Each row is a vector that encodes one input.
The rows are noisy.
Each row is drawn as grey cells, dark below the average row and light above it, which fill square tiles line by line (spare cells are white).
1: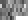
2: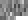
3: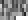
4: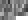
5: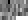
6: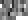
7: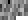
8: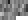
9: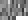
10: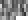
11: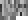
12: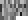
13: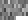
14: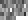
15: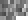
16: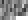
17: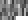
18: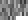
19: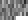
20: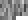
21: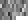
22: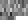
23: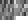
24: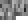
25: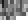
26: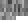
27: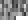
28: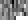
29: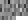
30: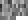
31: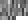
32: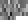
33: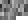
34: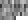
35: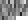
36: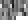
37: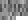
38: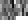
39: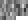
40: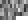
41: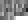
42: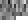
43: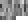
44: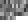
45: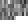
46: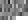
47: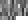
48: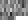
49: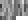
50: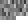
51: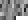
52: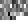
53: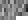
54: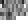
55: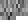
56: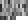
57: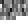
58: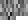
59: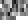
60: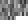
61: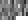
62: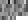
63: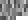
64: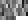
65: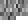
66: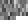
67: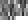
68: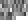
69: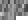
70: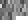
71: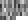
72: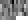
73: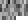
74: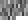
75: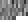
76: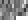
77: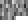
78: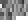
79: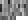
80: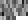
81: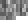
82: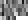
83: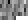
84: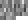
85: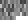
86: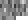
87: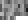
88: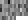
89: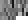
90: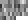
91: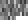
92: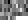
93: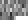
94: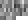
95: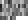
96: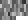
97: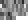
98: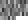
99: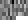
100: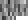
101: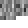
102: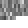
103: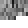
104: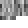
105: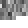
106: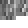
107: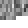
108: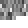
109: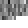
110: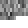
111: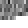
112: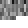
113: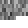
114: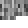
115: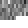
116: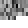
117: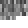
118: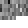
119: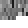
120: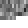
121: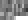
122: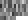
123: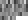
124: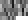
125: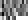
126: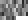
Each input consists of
either a point on each of two 6-point circles, or a list of up to two points on a 5-point line.
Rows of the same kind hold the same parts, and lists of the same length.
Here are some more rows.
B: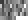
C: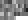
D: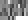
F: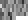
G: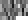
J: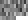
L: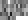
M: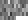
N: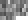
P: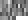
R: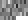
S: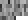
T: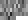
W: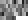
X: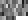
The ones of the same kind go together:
B, F, J, N
C, S
D, G, L, M, P, R, T
W, X

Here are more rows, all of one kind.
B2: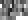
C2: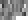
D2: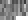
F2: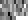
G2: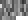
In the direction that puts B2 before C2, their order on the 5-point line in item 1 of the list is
B2, G2, D2, C2, F2.
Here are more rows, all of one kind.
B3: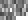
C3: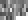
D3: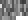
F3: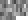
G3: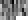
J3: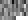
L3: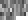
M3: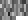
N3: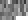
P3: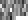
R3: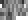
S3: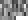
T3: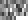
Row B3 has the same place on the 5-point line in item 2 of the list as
C3 and T3.
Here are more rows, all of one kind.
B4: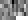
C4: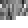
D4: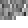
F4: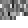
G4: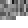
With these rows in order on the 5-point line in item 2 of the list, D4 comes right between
B4 and F4.
